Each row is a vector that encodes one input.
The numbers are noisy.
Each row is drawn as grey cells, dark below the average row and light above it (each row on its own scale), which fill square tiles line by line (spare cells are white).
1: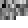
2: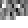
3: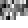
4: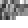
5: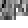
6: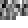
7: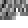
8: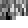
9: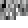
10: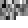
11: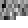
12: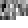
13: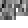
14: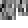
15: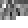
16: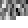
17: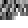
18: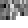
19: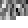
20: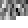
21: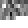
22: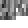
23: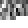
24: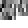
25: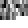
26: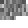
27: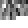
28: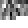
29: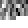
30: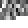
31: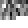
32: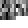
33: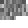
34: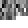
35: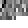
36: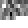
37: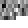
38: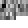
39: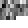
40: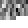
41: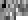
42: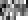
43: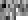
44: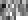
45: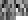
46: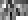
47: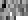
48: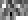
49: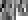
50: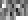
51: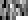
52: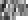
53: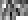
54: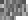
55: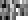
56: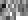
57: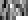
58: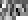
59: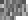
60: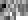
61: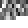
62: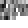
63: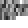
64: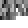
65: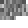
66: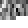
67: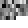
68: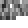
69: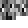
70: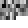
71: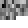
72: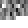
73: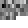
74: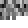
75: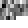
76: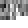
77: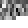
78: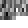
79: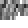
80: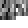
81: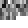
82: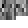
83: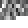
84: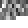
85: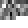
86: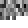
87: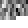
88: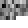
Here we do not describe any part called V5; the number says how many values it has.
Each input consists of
a list of up to two items, each a true/false value and a value of V5.
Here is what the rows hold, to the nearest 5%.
All of them are lists of up to two items, each a true/false value and a value of V5: about 5% are empty, 30% hold one and 65% two.
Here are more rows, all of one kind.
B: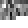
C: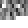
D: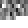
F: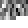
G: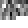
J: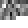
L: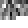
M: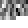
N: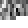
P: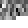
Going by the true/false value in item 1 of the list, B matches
G, J and L.
